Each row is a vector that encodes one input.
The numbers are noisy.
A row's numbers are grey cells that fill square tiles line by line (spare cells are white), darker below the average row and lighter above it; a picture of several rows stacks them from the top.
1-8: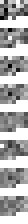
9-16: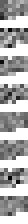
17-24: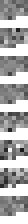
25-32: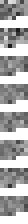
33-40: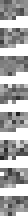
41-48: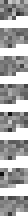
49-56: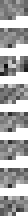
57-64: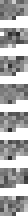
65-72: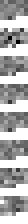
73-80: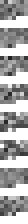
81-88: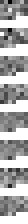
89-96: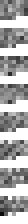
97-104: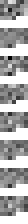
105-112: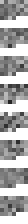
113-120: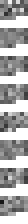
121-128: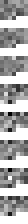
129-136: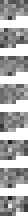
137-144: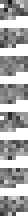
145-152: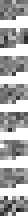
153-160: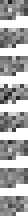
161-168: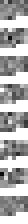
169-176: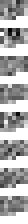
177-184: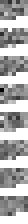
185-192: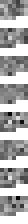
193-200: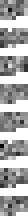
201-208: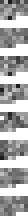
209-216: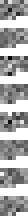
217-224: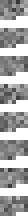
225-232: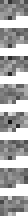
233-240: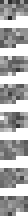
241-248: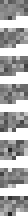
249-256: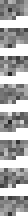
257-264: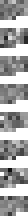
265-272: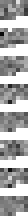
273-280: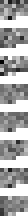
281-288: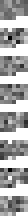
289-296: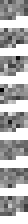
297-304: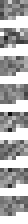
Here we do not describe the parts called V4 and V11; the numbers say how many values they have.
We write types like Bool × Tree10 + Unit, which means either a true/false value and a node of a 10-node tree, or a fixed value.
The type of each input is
Bool × Bool × Bool × Bool + Tree10 + Tree12 × (Unit + V4 × V11) + Unit.
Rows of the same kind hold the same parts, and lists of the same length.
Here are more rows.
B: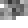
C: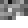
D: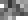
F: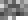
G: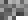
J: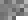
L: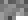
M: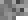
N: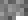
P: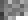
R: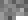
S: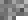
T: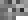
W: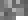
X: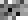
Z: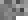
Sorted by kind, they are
B, D, F, P
C, L, N, R
G, J, S
M, T, X, Z
W

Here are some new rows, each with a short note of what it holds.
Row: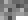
four true/false values
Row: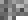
a node of a 12-node tree, a value of V4 and a value of V11
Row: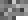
a node of a 12-node tree, a value of V4 and a value of V11
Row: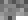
four true/false values
